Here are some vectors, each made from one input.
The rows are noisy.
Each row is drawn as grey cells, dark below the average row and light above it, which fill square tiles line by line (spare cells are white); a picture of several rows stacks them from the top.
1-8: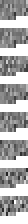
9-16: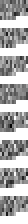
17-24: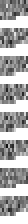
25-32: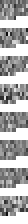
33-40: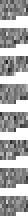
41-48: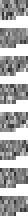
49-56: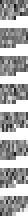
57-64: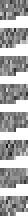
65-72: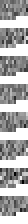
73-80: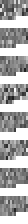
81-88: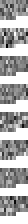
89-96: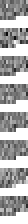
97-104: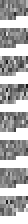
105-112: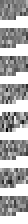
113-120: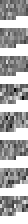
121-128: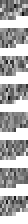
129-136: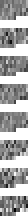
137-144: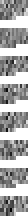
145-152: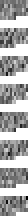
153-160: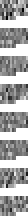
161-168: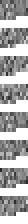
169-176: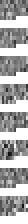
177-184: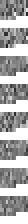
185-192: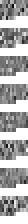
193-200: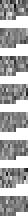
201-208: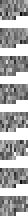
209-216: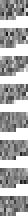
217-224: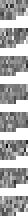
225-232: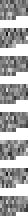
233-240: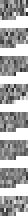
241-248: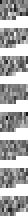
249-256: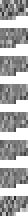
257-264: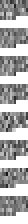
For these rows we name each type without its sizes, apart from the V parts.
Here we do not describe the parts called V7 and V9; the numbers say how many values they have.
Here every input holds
either a value of V7 and a value of V9, or a list of points on a line.
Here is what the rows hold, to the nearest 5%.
About 40% of them hold a value of V7 and a value of V9. The rest are lists of points on a line.
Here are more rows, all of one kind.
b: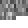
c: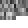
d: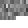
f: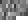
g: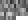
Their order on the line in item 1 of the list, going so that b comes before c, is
f, d, b, c, g.
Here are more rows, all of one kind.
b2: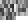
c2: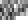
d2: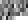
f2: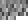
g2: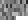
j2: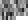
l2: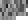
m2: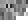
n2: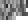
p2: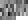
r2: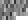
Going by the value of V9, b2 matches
c2, g2 and r2.
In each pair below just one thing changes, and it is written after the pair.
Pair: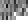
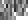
the value of V9
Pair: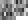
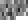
the value of V9
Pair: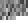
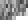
the value of V9
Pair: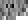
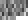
the value of V7
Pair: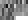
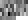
the value of V7
